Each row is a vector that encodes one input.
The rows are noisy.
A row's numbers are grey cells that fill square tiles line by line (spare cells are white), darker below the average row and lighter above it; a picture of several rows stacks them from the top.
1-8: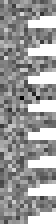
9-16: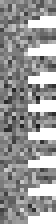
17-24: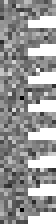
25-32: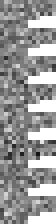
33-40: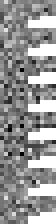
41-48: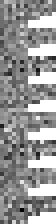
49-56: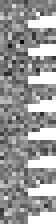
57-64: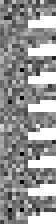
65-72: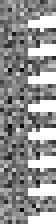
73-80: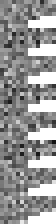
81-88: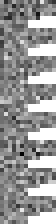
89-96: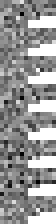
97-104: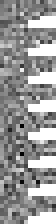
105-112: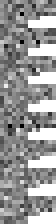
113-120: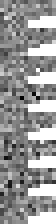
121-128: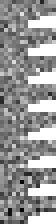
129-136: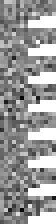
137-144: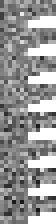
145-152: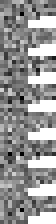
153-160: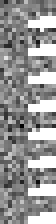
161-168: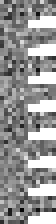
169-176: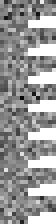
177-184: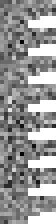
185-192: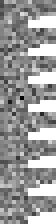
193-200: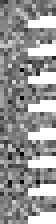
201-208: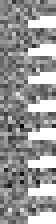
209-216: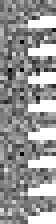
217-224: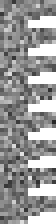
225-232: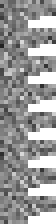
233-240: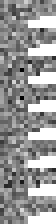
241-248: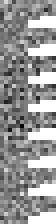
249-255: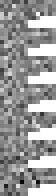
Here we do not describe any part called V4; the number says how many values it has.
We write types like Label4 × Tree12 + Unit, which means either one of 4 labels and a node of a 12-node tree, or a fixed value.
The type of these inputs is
Line8 × (Line8 + V4) + Line9.
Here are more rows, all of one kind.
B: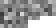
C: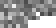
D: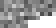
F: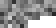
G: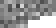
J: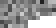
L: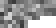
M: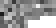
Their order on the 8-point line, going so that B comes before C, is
B, D, G, M, J, L, C, F.
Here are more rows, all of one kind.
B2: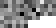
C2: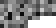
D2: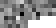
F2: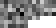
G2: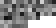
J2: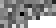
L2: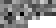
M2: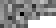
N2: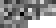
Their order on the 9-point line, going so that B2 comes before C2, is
B2, D2, M2, L2, C2, F2, G2, N2, J2.
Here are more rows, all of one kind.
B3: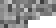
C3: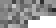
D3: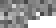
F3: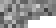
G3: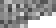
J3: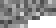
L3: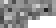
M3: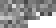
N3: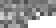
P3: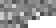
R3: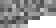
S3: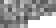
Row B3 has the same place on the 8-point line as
F3, G3 and M3.
